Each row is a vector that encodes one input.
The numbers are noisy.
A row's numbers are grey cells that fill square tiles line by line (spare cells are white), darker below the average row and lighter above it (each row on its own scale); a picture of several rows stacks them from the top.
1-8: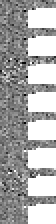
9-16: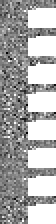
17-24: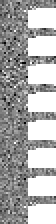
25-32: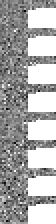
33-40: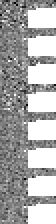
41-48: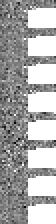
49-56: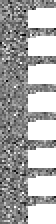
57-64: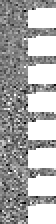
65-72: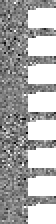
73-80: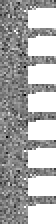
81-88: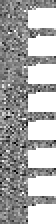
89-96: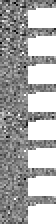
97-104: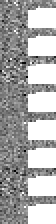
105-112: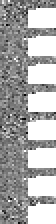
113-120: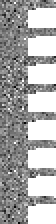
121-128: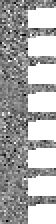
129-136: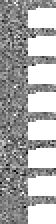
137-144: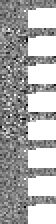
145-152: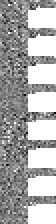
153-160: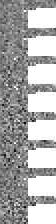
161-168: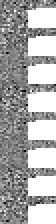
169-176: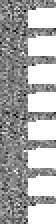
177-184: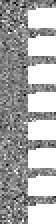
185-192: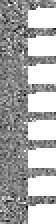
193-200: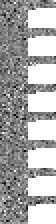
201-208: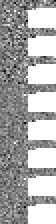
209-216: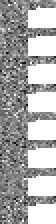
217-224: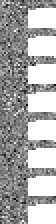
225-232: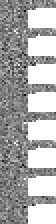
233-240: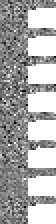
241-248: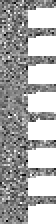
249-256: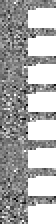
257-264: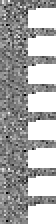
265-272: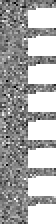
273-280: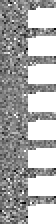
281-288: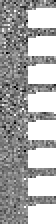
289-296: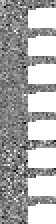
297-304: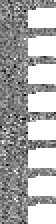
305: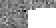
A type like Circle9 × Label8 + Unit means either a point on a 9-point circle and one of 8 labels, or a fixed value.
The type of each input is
Bool × Bool × Bool × Bool + Label5 × Label5.
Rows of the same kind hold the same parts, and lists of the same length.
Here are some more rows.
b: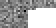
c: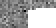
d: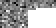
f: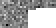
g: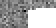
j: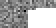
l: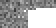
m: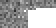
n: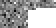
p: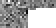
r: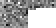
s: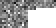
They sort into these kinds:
b, c, d, g, j, l, m, n, s
f, p, r

